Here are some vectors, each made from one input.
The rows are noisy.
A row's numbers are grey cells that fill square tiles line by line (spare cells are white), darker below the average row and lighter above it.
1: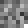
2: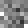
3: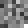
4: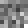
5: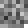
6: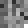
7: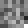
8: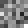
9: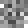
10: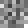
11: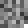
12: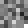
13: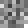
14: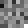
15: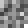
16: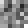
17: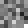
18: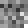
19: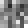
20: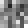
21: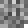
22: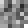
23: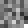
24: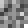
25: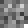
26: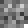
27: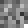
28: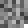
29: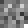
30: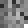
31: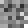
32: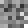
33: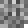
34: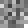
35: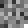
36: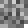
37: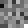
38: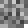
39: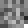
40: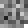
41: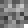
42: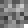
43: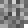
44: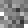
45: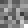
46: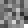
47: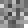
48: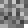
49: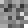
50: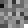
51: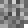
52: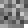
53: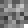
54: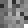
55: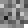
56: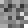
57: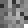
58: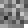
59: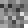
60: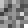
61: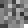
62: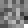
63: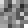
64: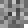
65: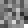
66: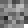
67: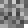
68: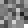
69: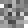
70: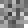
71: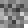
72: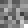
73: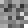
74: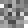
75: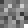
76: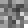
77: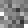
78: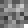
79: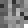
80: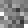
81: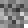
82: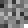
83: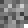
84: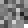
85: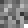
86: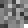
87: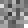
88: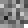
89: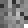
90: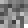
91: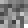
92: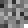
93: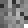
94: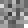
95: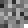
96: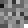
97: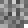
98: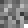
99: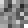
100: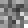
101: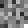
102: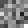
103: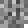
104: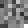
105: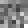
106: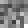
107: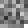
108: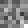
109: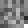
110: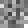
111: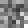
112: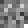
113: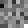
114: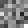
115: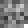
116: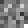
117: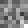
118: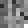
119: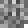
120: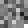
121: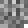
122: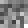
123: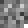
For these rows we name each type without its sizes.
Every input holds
a true/false value, together with either a point on a line, or a node of a tree.
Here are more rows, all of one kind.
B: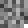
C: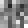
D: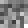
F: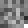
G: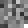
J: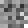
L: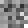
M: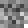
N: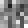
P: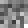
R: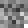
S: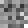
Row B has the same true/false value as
F and G.
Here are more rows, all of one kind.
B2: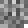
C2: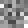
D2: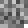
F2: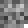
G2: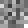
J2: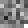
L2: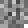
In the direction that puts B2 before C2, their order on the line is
J2, F2, D2, B2, L2, G2, C2.
